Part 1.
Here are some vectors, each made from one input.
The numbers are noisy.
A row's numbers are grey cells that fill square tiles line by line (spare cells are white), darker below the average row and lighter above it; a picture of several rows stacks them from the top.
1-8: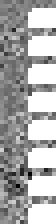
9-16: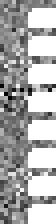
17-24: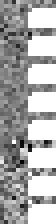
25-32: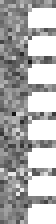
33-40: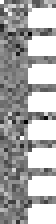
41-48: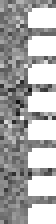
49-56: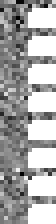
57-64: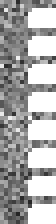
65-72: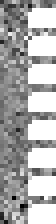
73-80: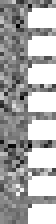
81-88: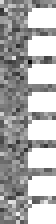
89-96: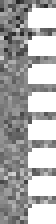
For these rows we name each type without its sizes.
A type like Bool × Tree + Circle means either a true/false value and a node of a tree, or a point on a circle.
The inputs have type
Line × (Tree + Unit).
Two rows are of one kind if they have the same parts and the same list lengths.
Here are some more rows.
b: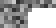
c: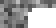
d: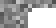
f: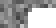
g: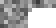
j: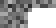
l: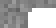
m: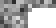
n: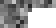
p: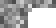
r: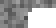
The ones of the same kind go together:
b, l, p
c, d, f, g, j, m, n, r

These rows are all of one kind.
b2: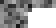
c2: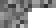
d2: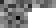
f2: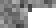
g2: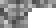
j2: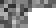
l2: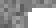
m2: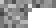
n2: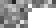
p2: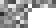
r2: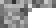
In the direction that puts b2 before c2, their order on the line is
n2, d2, g2, b2, p2, j2, m2, f2, l2, r2, c2.
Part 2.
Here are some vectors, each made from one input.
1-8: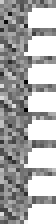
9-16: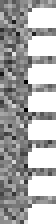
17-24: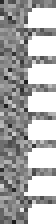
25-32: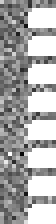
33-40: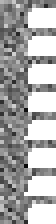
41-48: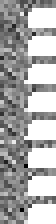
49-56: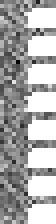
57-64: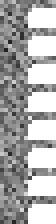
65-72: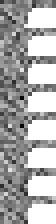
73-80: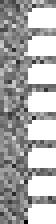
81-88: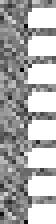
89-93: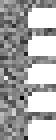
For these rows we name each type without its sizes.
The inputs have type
Bool × Line.
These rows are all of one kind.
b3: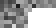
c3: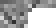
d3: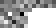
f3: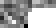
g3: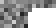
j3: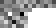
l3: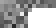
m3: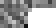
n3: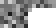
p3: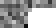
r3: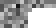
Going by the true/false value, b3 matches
c3, d3, j3 and r3.
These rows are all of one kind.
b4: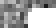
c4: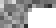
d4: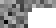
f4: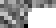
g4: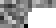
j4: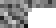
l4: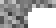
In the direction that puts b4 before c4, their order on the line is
f4, j4, g4, b4, c4, l4, d4.
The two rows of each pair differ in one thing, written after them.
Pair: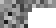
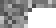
the true/false value
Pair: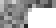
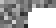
the place on the line
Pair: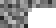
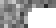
the place on the line
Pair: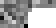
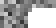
the place on the line
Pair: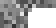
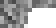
the true/false value
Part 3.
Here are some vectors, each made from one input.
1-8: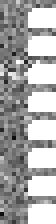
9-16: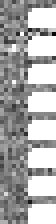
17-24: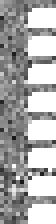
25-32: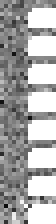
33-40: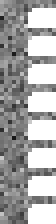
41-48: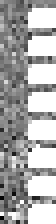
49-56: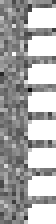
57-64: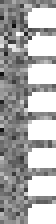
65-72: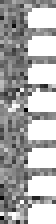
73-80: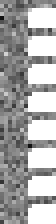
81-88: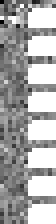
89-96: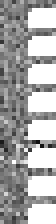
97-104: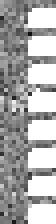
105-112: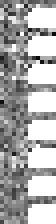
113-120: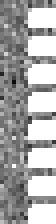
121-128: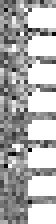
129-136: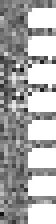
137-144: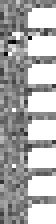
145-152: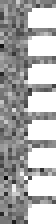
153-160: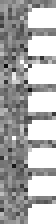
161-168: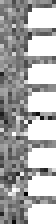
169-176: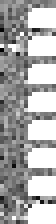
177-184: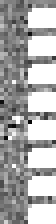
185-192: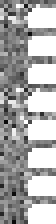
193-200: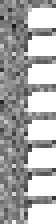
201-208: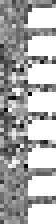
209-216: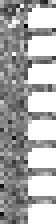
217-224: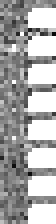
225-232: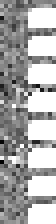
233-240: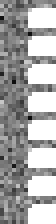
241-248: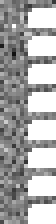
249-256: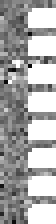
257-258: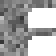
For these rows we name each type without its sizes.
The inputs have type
Bool × Bool × Bool × Bool + Label.
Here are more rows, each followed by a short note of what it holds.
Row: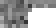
four true/false values
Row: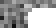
four true/false values
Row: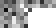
a label
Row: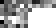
a label
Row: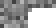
four true/false values
